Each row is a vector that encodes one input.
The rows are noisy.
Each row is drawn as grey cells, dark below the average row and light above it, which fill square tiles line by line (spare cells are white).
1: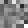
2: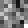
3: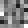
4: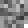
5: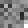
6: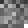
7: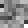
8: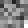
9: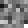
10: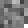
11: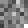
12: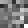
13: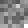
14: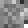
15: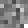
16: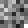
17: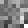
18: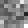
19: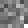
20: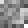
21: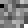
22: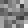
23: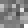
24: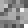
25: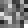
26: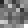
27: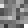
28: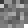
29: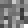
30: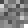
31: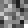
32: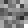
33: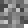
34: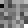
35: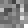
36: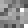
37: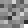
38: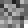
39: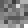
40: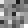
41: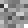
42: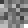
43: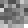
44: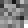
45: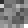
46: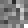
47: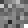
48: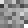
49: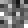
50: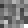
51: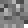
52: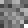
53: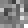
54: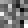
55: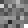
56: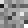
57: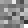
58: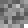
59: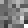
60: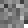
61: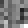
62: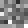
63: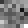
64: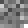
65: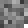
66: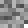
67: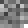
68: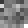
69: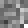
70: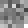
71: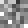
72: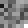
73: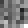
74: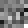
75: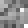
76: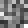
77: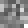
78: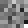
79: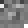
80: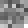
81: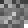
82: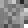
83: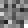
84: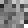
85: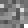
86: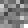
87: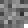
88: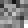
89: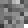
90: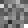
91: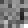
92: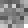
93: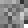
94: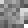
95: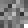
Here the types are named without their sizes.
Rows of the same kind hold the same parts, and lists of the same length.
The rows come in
2 kinds.
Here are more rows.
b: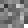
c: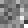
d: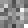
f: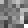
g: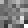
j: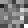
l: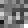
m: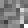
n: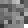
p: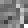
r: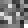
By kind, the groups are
b, c, d, f, g, j, m, n, p
l, r

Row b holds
a label and four true/false values.
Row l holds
two labels.
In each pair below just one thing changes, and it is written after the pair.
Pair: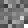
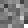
the label
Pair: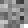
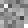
one of the four true/false values
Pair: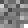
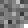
the label
